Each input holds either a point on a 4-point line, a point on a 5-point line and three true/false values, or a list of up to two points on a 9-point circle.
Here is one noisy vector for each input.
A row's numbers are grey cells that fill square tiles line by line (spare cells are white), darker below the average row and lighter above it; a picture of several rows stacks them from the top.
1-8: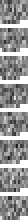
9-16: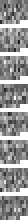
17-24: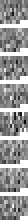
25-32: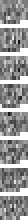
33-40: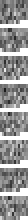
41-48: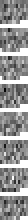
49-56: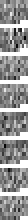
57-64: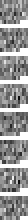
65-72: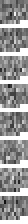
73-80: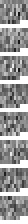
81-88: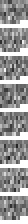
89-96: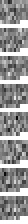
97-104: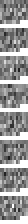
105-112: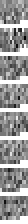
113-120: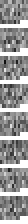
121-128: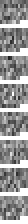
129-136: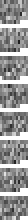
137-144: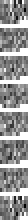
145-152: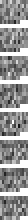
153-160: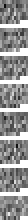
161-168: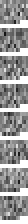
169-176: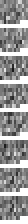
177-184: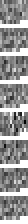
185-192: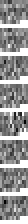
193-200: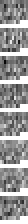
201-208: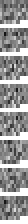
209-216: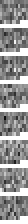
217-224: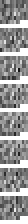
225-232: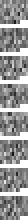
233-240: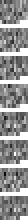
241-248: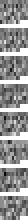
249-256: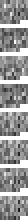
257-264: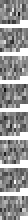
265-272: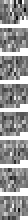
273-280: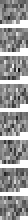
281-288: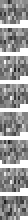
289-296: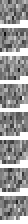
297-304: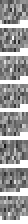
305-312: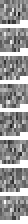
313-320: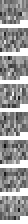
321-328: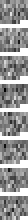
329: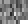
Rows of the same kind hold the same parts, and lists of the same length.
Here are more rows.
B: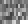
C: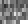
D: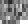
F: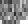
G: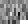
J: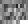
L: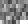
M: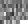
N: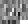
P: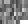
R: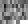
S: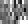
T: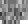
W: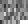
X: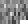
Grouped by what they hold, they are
B, C, J, M, P, R, W
D, F, L, T
G, N, X
S

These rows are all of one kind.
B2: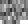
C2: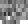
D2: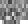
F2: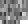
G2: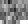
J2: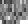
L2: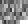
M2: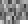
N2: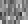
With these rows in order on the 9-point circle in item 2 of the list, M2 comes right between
D2 and L2.
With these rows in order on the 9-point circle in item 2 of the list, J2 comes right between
D2 and G2.
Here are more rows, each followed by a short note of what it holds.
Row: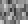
a list of two items
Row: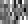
the empty list
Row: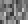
a point on a 4-point line, a point on a 5-point line and three true/false values
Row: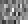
a list of one item
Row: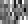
the empty list
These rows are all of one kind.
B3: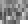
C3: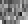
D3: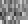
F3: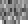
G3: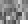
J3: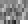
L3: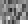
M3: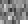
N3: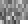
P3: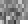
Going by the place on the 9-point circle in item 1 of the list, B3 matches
G3, J3, N3 and P3.
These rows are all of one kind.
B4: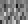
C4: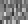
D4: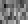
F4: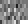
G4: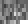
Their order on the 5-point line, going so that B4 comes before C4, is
F4, B4, D4, C4, G4.
